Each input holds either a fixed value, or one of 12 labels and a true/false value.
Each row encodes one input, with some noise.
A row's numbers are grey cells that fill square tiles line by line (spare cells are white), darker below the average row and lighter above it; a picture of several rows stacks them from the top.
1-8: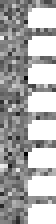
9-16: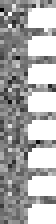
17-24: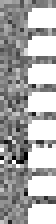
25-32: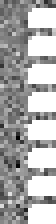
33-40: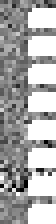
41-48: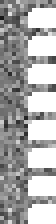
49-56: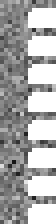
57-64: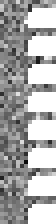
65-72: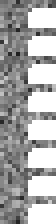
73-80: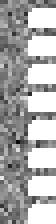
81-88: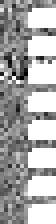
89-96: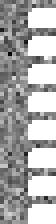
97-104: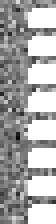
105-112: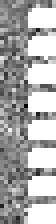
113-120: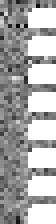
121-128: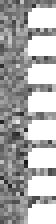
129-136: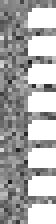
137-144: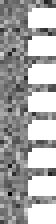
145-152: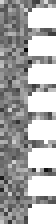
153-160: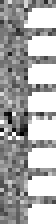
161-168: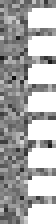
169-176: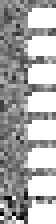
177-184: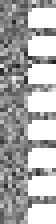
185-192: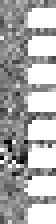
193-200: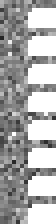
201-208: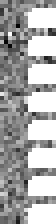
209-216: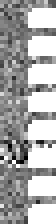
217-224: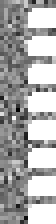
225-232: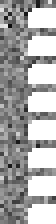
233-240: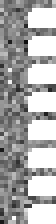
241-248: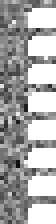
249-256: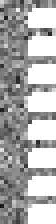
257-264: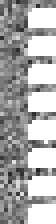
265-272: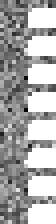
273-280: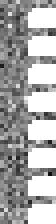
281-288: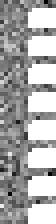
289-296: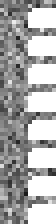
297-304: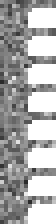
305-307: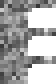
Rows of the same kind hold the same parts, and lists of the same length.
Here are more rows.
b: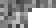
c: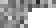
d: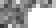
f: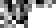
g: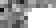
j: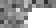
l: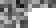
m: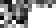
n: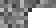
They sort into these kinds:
b, c, d, g, j, l, n
f, m

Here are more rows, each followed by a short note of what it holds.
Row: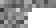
one of 12 labels and a true/false value
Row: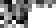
a fixed value
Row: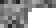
one of 12 labels and a true/false value
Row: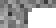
one of 12 labels and a true/false value
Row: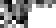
a fixed value
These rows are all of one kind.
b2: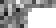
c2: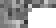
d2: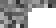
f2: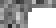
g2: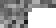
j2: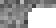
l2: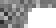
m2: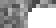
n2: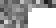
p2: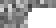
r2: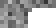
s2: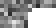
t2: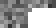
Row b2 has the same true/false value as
l2, m2 and p2.
